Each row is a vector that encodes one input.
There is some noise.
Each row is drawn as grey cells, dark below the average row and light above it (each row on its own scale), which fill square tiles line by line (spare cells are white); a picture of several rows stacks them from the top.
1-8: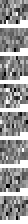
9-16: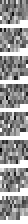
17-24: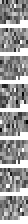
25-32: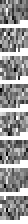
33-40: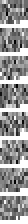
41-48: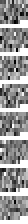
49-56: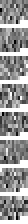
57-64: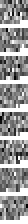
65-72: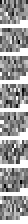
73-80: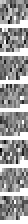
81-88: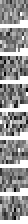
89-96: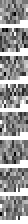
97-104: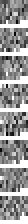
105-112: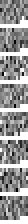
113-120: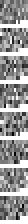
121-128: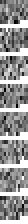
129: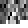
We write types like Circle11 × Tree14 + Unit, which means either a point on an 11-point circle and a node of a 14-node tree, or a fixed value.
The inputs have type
(Label4 + Line5) × Tree8.
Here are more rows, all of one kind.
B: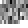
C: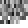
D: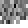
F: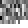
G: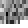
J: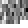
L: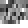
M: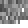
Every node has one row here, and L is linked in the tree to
B and G.
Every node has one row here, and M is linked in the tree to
B and D.
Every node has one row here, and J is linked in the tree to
C.
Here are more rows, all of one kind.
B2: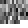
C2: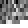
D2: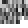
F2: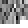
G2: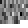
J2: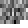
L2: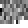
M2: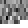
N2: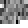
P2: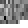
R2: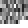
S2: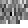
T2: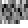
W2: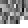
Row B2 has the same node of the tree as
D2, F2 and J2.
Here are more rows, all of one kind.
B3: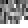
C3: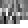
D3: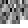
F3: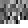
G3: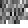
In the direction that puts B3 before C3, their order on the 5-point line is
B3, D3, G3, F3, C3.
